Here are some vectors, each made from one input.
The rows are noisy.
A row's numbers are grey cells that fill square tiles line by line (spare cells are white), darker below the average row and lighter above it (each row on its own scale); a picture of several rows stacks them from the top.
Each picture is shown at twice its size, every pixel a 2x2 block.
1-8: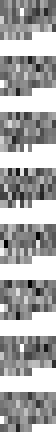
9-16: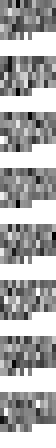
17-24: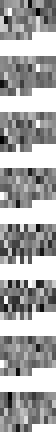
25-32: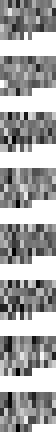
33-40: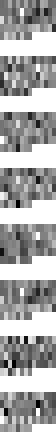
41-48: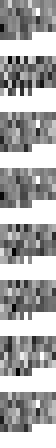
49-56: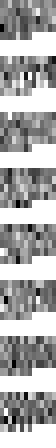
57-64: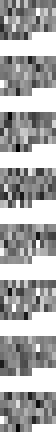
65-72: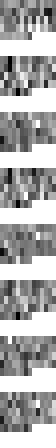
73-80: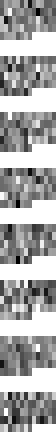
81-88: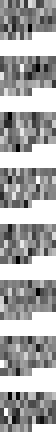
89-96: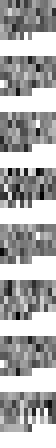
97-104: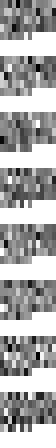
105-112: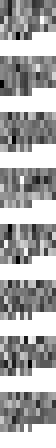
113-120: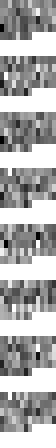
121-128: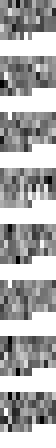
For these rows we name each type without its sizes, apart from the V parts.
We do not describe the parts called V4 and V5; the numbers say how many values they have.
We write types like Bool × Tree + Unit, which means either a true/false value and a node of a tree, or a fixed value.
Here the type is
(Bool × Tree + V5) × V4.
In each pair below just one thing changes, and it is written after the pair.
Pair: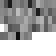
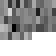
the true/false value
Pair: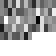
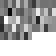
the node of the tree
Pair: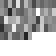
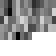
the value of V4
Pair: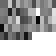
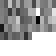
the node of the tree
